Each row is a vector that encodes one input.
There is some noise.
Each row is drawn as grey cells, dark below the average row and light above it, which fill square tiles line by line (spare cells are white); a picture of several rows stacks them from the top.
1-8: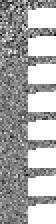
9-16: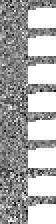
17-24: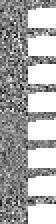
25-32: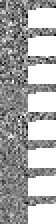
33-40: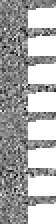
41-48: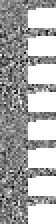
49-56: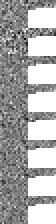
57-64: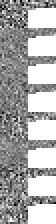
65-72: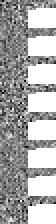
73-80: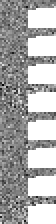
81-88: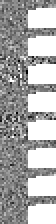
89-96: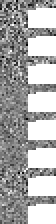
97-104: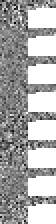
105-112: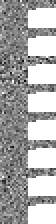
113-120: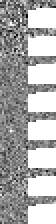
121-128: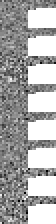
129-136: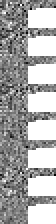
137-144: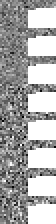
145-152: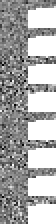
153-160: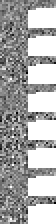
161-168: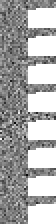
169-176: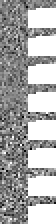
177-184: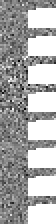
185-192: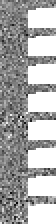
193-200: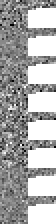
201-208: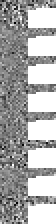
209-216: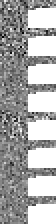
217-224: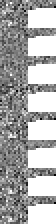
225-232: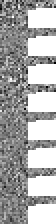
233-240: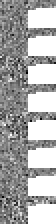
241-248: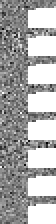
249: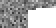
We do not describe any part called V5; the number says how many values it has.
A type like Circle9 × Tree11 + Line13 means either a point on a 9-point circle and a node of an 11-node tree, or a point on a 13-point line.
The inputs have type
(Bool × Bool × Bool + Unit) × Line9 + Label4 × V5 + Line7.
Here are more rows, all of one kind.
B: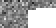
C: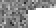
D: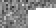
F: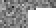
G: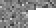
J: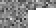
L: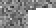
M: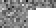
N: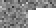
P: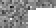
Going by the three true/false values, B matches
G, J, L and N.
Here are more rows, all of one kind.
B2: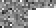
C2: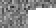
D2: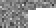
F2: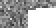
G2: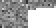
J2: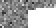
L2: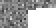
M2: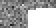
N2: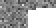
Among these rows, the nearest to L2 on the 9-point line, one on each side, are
B2 and J2.
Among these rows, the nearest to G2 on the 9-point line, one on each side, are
B2 and M2.
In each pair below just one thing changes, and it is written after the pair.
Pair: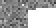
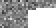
the place on the 9-point line
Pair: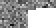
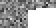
the place on the 9-point line
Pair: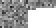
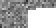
the place on the 9-point line
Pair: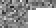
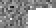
one of the three true/false values
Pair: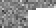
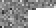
the place on the 9-point line
